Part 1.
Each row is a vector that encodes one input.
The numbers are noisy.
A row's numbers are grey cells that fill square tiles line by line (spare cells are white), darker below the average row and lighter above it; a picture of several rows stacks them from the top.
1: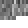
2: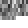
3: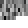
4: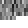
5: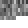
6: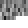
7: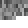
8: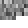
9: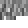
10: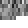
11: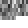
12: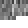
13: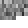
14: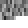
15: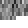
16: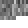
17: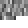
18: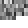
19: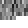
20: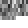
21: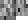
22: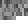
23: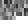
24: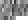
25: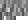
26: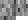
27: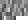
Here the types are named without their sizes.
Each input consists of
three true/false values.
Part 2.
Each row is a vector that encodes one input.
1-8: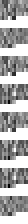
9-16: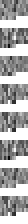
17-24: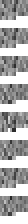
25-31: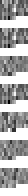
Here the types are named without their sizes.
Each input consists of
a point on a line.
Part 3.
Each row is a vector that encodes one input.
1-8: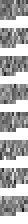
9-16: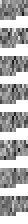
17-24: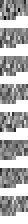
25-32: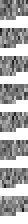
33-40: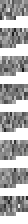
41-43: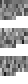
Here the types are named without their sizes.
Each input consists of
three true/false values.
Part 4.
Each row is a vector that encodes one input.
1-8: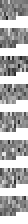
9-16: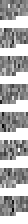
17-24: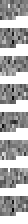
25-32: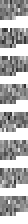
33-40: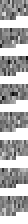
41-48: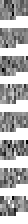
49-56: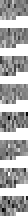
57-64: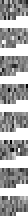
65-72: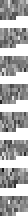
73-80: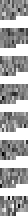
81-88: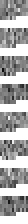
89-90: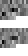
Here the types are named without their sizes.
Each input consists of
a point on a line.
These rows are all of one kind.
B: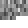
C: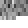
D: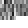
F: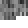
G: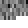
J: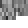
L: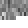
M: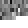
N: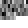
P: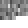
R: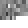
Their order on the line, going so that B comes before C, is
B, R, P, M, N, G, F, D, L, C, J.
